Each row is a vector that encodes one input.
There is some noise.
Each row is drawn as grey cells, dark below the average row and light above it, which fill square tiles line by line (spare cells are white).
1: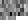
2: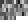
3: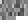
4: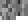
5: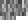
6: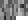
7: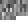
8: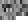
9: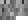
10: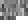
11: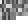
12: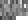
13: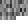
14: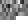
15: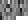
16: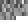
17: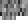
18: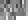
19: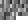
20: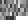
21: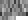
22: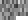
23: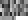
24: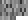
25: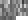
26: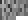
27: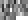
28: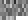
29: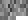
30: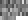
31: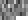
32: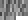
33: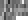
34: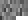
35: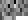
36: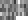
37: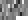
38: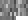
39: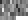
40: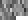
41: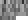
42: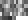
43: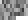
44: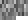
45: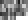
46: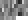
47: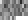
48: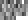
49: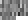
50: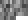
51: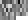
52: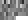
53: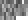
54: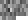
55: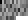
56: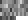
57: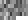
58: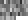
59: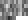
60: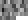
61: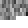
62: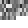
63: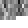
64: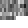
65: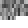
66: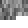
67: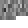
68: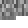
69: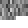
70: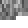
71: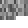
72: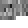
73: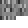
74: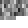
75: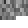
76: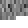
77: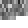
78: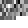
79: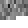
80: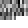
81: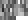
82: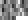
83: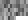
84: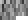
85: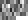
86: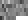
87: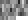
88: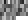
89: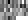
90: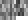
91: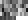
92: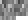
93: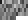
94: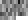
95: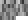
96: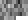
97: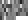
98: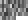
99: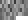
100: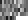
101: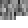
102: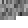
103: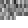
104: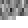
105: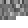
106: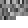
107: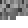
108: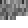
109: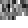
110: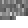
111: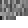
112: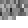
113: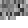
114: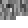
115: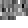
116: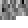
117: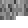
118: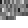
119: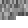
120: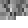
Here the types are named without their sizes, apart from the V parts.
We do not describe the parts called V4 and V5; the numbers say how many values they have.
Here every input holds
a label, together with either a true/false value and a value of V4, or a value of V5.
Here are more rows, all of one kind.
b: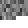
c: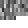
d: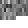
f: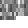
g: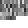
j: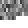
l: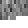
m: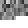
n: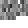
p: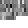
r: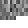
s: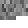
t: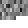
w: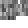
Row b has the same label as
d, j, r and s.
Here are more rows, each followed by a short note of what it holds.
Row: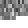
a label, a true/false value and a value of V4
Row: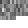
a label, a true/false value and a value of V4
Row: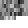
a label, a true/false value and a value of V4
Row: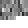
a label, a true/false value and a value of V4
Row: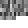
a label, a true/false value and a value of V4
